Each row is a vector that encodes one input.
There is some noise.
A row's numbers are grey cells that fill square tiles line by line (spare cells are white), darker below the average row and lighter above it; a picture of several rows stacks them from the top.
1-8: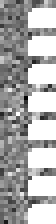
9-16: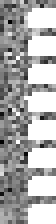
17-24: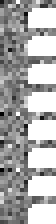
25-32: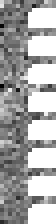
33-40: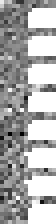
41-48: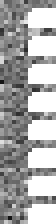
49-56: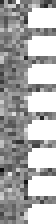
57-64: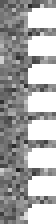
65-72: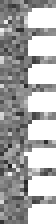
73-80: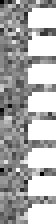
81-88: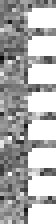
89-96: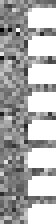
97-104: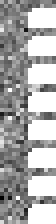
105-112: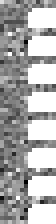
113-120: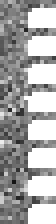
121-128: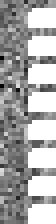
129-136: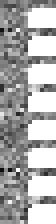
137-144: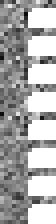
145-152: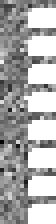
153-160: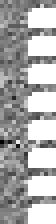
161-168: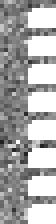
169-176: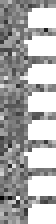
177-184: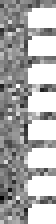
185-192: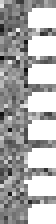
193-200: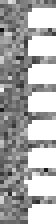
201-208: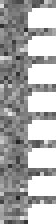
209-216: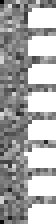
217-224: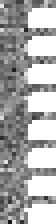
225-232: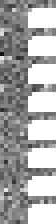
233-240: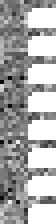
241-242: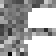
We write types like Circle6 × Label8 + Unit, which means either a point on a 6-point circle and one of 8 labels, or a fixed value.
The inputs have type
Line4 × (List3(Line9) + Tree10).
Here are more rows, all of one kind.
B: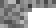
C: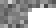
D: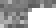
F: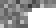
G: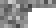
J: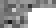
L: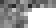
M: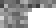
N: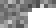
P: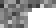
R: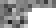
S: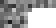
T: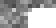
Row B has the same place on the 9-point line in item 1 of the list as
C and N.
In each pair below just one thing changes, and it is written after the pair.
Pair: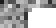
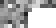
the place on the 4-point line
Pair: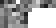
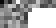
the place on the 4-point line
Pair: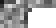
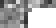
the place on the 4-point line
